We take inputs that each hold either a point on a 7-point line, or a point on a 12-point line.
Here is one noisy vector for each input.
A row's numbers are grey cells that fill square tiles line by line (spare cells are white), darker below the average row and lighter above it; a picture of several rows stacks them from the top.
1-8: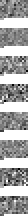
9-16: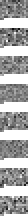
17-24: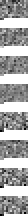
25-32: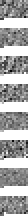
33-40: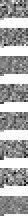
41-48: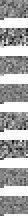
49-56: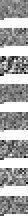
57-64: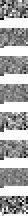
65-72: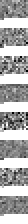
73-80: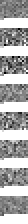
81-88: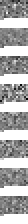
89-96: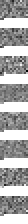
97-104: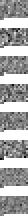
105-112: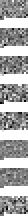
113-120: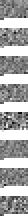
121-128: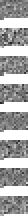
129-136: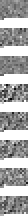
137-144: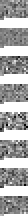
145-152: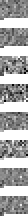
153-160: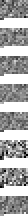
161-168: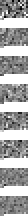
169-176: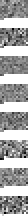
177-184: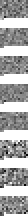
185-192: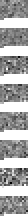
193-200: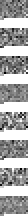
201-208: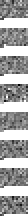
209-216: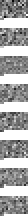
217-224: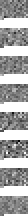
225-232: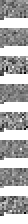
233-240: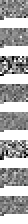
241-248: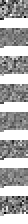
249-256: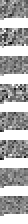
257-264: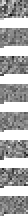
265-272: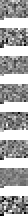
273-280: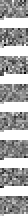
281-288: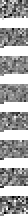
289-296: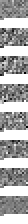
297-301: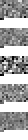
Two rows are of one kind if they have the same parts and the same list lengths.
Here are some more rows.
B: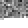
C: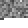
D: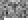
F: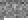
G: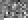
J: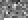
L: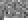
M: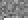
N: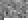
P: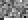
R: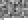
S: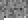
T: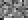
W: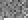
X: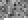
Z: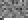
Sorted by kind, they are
B, F, G, J
C, D, L, M, N, P, R, S, T, W, X, Z

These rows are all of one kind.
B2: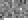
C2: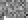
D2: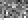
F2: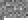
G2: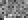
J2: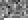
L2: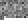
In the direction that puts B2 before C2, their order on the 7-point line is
B2, D2, L2, C2, F2, G2, J2.
